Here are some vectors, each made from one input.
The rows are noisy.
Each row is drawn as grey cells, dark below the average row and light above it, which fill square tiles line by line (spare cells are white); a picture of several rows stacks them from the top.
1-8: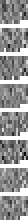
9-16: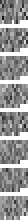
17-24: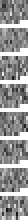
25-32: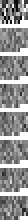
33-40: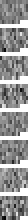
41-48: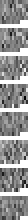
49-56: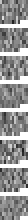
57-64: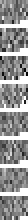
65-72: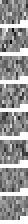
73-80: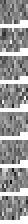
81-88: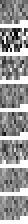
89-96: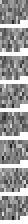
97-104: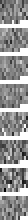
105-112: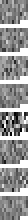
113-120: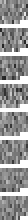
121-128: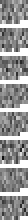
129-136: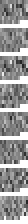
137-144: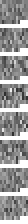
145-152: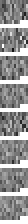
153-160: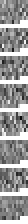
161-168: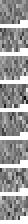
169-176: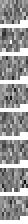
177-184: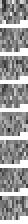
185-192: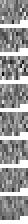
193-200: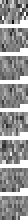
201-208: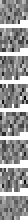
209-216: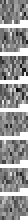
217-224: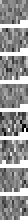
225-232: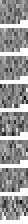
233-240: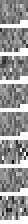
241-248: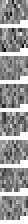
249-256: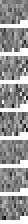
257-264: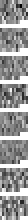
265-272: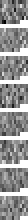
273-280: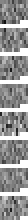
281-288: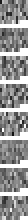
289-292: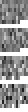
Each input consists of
a list of up to two items, each a point on a 6-point line and a true/false value.
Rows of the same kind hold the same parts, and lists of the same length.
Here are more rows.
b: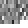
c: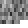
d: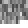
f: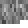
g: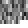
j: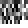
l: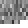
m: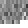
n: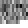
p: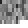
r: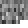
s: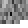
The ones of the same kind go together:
b, c, f, l, m, r, s
d, g, n, p
j

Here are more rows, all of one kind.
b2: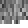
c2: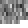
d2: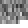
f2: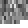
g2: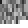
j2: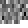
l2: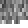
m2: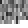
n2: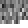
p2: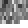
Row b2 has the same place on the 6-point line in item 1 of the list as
d2, l2, m2 and n2.
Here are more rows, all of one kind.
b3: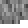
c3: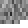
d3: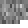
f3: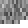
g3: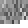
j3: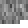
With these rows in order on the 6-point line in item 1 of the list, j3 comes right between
b3 and d3.
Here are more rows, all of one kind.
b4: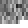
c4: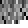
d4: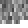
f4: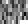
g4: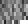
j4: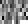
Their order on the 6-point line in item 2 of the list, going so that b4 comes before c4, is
b4, c4, j4, d4, f4, g4.
